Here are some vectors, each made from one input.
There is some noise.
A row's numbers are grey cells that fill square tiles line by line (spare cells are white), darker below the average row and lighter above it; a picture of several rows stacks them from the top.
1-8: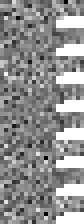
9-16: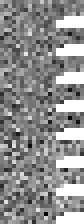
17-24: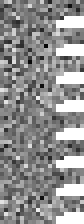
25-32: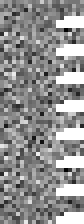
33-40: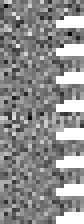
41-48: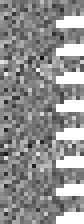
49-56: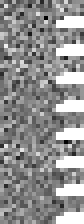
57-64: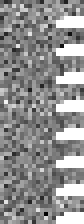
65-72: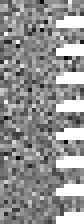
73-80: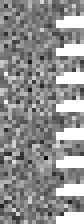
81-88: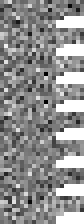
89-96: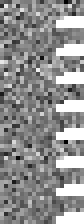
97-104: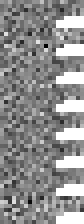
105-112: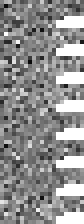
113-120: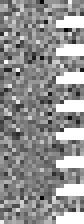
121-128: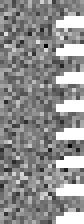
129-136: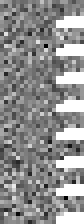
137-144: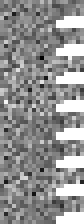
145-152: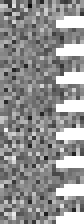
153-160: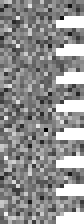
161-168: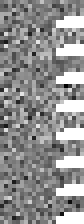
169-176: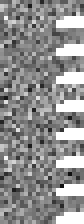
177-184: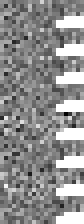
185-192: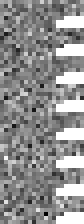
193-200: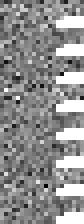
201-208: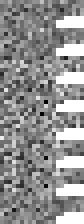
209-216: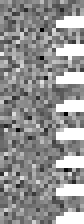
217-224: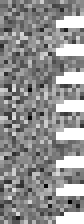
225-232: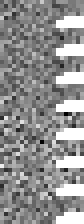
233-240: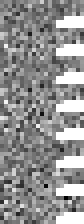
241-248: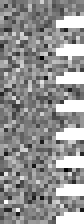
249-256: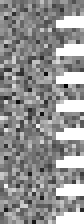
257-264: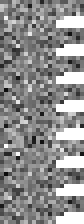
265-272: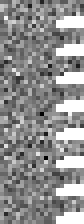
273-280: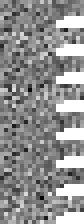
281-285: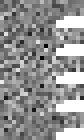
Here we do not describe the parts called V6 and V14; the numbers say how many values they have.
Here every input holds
either a point on a 5-point circle, a true/false value and a value of V6, or a value of V14.
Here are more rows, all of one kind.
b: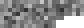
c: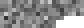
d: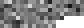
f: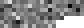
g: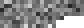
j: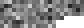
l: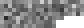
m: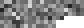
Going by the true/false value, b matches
c and l.
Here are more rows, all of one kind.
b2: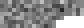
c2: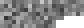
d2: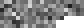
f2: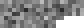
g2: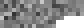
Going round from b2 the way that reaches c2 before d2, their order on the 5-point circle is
b2, f2, c2, d2, g2.
